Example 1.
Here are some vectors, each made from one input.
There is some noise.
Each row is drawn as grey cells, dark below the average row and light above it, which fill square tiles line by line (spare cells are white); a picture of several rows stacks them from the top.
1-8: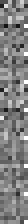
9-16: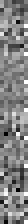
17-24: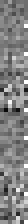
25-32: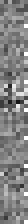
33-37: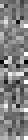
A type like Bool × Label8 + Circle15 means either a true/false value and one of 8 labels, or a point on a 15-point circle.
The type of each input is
Line4.
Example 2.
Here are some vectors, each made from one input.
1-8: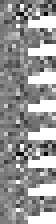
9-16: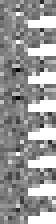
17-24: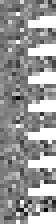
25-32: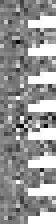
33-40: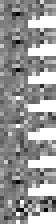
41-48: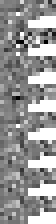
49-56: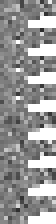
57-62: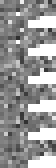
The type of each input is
Circle6 + Unit.
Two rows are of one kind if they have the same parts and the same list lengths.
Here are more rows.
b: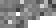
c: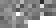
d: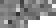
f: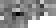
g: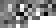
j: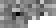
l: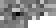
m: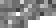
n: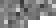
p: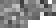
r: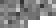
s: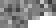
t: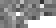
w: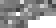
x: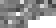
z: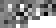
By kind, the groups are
b, c, d, f, j, l, m, n, p, r, s, t, w, x
g, z

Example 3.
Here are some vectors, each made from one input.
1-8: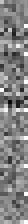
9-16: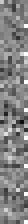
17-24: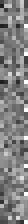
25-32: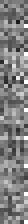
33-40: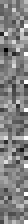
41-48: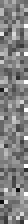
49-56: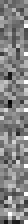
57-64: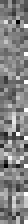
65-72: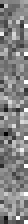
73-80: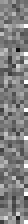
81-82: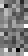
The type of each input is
Circle13.
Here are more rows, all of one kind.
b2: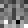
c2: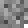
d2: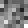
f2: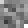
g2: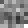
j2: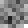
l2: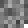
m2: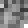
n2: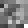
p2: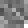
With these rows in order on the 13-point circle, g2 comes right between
j2 and l2.
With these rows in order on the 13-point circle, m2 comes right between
c2 and d2.
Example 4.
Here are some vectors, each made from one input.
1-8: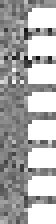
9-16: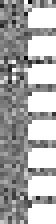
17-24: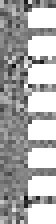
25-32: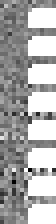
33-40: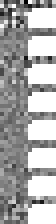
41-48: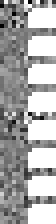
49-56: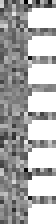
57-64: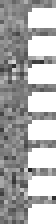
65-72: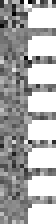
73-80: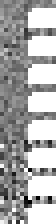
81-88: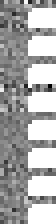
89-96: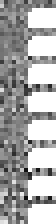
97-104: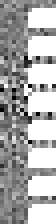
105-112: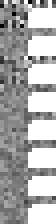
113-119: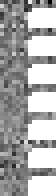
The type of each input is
Circle16 + Unit.
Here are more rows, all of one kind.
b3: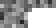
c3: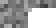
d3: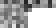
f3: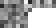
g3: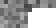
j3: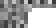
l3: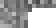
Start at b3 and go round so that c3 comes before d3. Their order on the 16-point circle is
b3, c3, l3, j3, g3, d3, f3.
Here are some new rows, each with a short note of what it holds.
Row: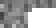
a point on a 16-point circle
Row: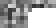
a fixed value
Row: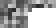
a fixed value
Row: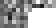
a fixed value
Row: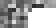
a fixed value
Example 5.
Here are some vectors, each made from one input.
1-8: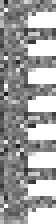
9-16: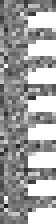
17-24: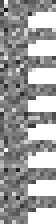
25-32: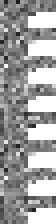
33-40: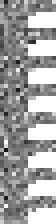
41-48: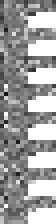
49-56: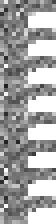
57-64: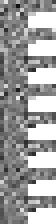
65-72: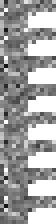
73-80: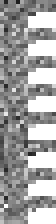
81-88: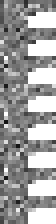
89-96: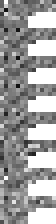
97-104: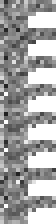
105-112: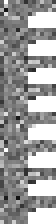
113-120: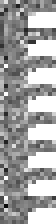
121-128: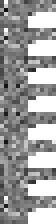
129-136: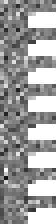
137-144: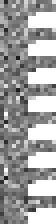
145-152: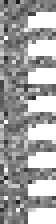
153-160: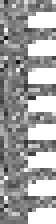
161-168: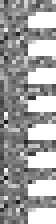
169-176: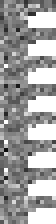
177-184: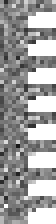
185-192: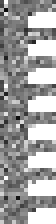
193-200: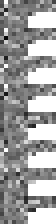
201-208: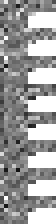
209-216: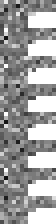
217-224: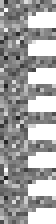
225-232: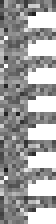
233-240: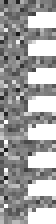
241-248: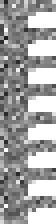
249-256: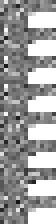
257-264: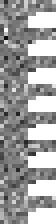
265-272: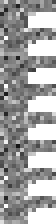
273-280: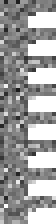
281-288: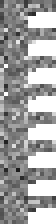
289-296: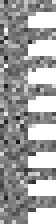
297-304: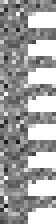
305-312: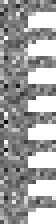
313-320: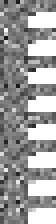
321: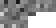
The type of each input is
Circle6.
